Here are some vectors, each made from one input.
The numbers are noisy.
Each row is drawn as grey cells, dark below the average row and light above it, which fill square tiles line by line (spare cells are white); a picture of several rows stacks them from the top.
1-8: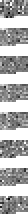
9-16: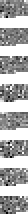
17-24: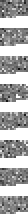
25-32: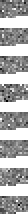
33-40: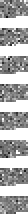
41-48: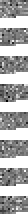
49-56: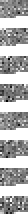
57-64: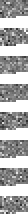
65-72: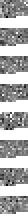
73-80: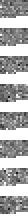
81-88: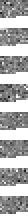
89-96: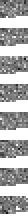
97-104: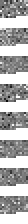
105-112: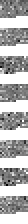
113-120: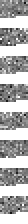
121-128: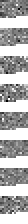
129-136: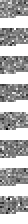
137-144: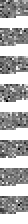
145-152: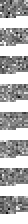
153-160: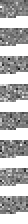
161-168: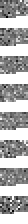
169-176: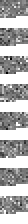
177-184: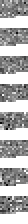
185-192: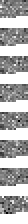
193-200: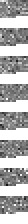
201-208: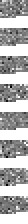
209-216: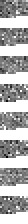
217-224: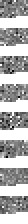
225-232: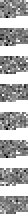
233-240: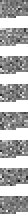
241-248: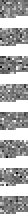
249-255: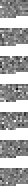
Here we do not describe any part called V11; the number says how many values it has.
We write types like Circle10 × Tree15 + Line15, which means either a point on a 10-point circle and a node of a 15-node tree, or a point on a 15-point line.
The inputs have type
Line6 × (Line17 + V11).
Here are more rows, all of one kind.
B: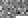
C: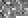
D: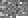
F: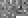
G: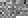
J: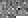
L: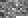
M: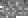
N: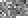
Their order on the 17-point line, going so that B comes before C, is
J, F, L, B, M, G, N, C, D.
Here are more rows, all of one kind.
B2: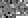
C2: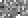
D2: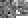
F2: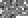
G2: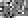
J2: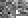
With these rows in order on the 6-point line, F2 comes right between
B2 and G2.
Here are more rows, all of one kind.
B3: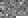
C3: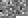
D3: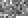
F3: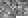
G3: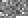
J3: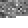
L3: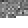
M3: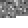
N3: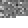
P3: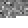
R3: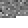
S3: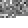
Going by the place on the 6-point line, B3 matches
F3, L3, M3 and R3.
